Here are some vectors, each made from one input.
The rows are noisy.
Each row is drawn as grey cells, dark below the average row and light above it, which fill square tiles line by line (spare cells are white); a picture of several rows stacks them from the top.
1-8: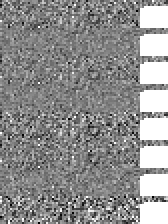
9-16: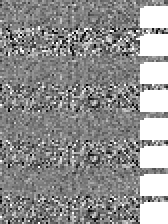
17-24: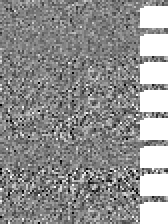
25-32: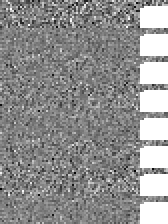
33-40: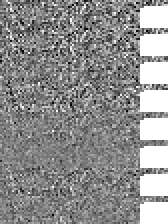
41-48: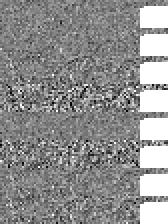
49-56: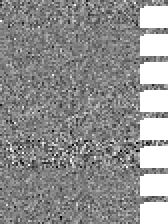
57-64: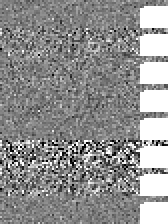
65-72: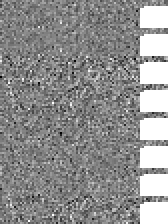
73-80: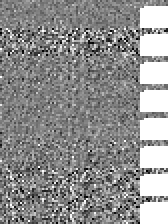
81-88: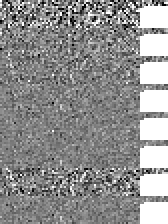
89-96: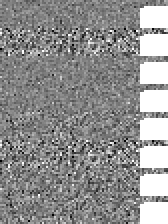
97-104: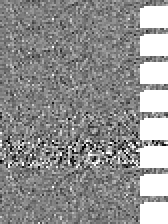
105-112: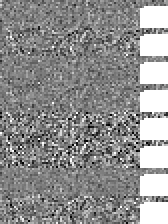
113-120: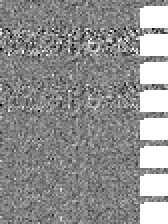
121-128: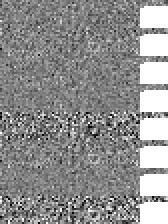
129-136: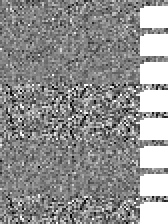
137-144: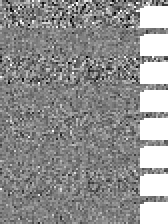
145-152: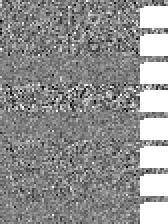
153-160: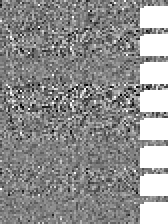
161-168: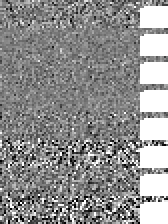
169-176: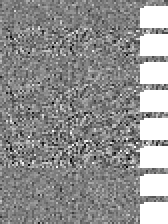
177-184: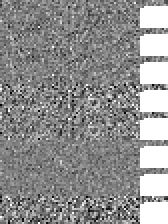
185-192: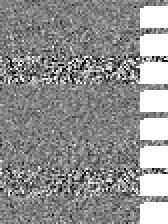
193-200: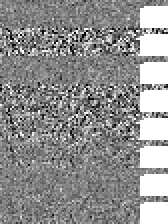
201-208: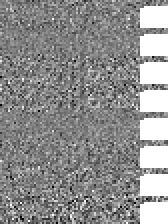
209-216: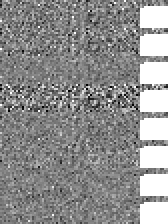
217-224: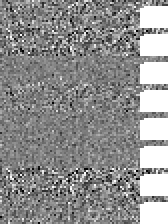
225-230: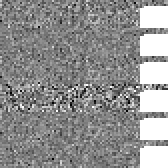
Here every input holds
a true/false value, together with either a point on an 18-point circle, or a fixed value.
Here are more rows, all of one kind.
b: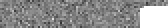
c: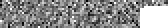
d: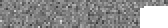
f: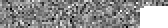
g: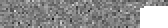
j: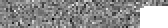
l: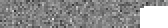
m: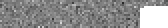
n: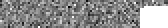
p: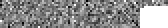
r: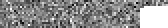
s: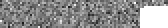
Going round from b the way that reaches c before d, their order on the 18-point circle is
b, j, c, p, r, m, l, g, n, d, s, f.
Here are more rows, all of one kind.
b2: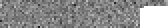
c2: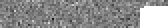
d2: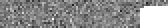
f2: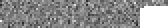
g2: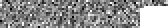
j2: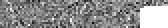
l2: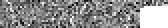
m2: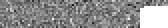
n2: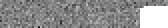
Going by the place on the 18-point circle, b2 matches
j2 and l2.
